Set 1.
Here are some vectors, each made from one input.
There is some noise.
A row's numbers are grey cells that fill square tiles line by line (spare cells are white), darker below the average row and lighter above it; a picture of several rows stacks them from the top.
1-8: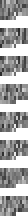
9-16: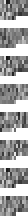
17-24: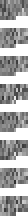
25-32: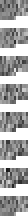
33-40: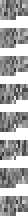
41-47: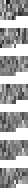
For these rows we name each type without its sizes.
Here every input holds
a point on a line.
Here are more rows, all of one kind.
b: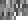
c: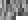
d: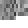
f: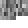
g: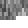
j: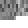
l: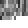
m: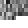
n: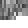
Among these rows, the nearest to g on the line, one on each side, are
j and n.
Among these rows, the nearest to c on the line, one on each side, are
f and m.
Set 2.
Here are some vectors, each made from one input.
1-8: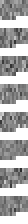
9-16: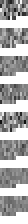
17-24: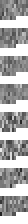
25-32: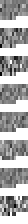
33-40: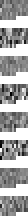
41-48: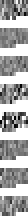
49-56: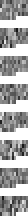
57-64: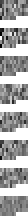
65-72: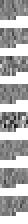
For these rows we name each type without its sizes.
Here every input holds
either a point on a circle, or a fixed value.
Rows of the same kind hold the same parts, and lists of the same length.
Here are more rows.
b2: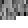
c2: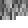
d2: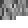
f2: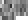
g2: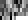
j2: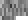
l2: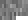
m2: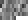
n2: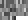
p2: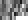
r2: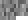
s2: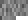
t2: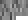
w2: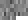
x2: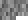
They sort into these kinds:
b2
c2, d2, f2, g2, j2, l2, m2, n2, p2, r2, s2, t2, w2, x2

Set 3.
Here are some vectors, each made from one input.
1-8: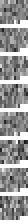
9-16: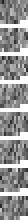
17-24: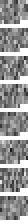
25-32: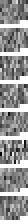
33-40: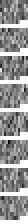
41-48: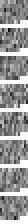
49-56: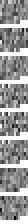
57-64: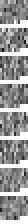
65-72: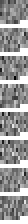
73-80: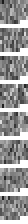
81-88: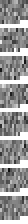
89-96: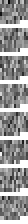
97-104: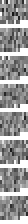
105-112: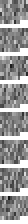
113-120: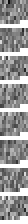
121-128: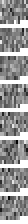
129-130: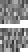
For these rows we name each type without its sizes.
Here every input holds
four true/false values.
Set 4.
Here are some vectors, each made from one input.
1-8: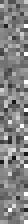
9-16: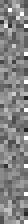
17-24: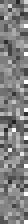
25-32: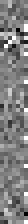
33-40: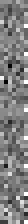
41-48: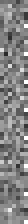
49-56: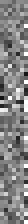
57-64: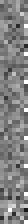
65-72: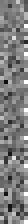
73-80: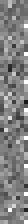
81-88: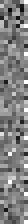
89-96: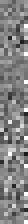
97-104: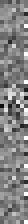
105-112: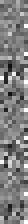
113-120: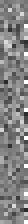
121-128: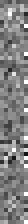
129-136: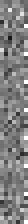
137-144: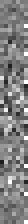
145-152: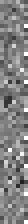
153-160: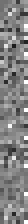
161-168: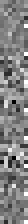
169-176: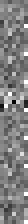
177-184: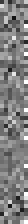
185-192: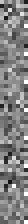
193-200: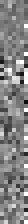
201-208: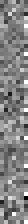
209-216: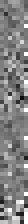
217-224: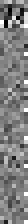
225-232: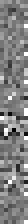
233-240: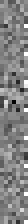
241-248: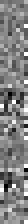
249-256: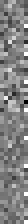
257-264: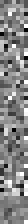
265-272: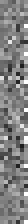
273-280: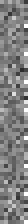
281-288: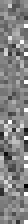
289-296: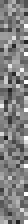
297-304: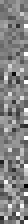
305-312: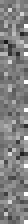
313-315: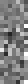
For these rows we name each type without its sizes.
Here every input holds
either a fixed value, or a node of a tree.
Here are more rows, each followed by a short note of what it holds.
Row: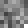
a node of a tree
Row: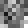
a node of a tree
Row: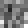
a node of a tree
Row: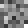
a node of a tree
